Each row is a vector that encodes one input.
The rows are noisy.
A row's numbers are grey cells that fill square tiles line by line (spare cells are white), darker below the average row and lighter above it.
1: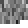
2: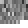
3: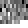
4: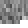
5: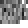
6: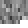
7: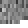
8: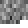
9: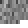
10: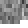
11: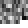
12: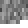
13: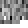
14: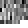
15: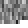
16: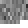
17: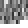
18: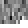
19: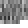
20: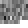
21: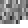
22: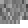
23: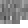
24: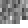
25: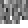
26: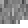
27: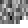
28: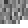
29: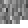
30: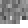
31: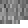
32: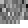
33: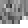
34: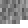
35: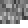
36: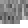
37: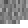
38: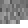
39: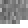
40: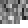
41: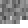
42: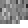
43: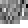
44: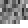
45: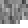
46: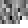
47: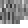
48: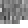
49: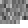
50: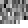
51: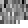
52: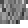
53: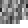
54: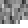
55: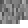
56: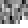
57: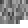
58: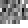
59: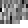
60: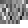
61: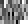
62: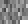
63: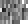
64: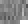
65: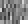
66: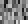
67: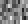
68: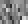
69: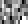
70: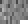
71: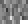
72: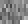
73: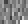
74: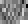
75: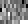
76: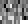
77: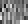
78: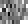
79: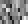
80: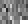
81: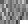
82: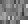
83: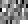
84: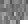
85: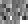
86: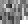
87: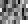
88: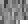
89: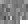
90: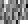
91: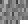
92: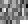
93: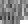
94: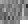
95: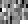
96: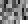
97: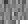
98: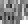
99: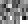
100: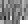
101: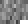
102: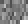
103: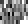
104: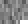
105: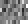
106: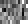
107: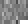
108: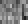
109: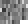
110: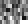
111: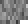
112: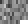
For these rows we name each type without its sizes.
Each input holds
either a label, or a point on each of two lines.
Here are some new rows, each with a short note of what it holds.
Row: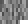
a label
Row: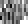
a point on each of two lines
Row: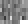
a point on each of two lines
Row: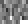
a label
